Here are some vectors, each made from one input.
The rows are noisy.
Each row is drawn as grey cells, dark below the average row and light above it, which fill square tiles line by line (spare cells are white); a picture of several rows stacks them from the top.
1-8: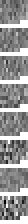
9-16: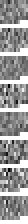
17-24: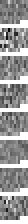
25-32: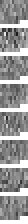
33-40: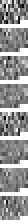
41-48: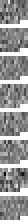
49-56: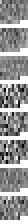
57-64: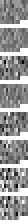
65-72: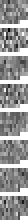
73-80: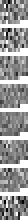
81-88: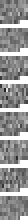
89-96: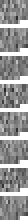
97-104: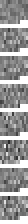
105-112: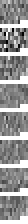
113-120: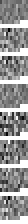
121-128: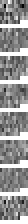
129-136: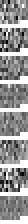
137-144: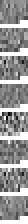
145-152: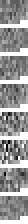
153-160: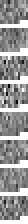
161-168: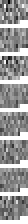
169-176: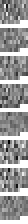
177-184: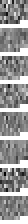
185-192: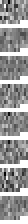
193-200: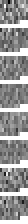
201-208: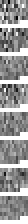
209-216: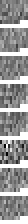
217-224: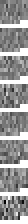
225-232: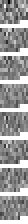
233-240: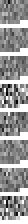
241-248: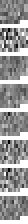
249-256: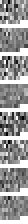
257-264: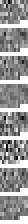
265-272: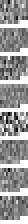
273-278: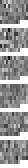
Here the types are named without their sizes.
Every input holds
either a point on a line and a true/false value, or a node of a tree.
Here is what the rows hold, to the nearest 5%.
About 35% of them hold a point on a line and a true/false value. The rest hold a node of a tree.
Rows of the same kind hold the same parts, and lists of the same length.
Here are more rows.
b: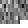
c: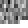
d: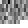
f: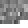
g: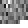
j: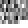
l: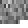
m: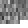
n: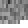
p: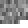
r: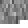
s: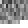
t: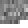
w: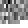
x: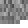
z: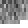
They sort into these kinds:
b, d, m, n, s, w, x, z
c, f, g, j, l, p, r, t

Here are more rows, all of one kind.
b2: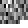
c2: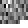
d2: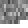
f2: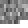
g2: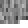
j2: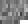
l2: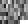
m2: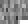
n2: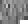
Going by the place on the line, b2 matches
f2, l2 and m2.
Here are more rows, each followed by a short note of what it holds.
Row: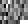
a point on a line and a true/false value
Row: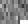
a node of a tree
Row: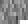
a point on a line and a true/false value
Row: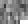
a node of a tree
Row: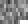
a point on a line and a true/false value
